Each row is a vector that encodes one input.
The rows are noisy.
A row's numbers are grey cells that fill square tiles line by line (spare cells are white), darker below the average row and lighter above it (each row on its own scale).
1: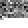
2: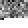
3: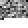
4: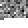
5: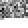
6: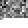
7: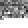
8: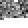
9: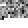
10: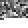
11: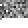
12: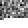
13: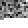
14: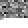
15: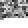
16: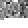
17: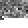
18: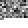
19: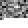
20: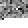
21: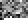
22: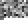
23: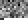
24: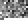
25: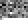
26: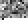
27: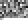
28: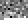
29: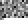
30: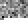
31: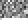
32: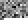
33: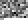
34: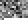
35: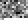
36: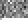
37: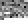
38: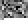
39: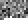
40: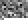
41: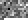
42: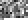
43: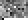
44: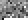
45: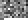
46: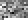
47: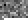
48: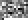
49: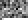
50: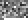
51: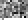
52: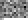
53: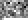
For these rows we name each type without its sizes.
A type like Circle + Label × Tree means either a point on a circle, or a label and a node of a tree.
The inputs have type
Bool × Bool × Bool + Label.
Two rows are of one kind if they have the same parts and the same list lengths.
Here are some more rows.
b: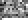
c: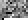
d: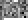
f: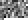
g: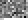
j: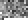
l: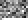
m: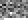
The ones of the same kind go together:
b, c, f
d, g, j, l, m

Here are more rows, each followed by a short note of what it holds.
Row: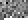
a label
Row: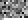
three true/false values
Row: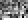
three true/false values
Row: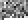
a label
